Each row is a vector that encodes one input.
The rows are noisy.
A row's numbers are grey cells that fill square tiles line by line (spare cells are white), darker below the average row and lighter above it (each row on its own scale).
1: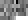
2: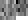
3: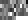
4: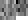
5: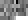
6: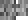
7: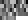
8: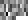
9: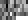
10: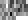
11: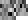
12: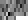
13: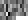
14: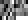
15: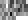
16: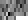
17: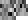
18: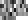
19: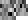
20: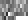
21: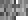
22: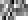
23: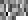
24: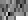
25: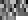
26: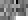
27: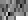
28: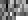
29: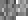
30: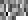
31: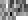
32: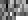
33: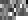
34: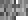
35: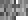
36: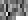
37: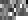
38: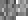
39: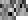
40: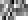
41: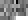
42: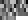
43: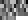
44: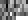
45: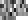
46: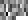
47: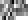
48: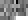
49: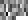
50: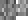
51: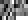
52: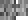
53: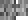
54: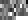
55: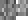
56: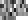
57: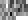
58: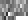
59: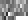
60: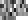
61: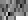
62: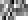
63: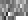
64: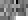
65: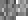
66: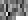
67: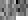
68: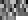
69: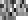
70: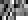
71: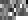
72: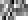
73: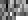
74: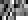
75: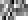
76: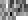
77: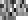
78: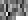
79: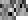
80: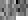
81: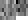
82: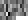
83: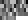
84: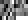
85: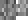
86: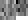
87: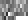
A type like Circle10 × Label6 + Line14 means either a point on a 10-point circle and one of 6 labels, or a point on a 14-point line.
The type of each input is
Bool × Bool × Bool × Bool.
